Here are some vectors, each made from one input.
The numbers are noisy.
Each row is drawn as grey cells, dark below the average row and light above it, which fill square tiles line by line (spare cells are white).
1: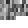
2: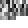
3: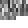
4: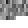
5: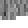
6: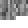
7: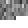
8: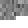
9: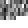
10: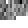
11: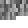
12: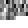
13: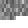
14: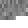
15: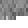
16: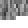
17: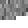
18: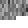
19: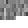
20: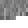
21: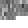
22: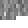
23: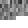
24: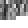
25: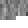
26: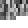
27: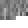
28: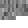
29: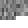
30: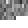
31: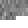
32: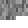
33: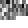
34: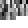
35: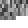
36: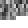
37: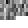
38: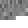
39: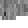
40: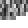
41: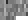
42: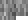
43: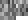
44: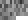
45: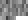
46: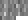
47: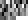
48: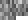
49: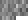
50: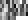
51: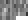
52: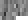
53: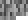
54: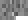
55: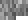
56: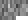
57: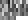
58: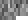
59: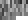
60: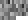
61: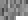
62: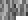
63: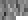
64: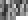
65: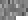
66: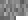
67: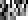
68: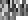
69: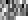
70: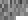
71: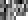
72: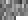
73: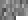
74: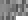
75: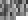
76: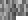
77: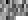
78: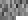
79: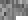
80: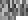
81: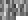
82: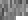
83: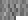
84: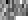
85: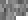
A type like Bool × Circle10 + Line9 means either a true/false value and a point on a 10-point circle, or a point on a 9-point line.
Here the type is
(Circle5 + Unit) × (Label8 + Line6).
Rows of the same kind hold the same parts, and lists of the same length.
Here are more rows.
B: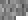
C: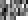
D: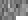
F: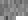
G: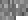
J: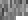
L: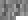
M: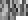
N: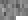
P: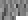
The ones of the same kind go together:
B, C, G
D, F, J
L, N, P
M

